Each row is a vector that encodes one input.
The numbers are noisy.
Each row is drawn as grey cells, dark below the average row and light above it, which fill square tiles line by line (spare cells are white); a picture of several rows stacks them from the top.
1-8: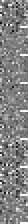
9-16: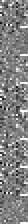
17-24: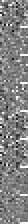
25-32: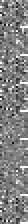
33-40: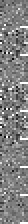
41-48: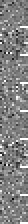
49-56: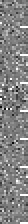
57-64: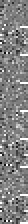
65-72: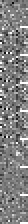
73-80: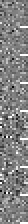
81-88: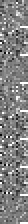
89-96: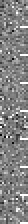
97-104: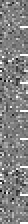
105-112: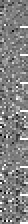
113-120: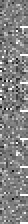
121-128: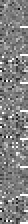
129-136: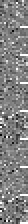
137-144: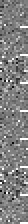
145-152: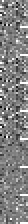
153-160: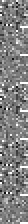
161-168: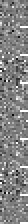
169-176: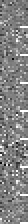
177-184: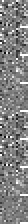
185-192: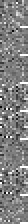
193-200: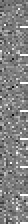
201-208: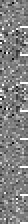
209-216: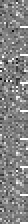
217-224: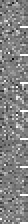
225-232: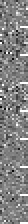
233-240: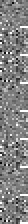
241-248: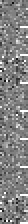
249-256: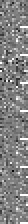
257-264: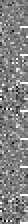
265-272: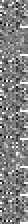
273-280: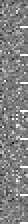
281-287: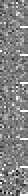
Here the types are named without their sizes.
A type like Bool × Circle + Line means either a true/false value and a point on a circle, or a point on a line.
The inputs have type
(Bool × Bool × Bool + Unit) × Line + Circle.
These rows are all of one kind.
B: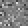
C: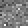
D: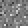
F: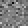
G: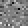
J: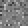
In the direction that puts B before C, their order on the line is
B, G, F, J, C, D.
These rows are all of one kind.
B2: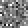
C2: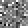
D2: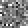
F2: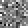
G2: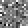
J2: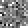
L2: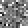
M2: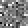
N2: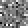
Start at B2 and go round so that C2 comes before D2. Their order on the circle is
B2, N2, M2, L2, G2, C2, F2, J2, D2.
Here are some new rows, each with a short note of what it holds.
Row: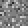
a point on a line and three true/false values
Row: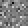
a point on a line and three true/false values
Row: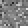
a point on a line and three true/false values
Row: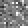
a point on a line
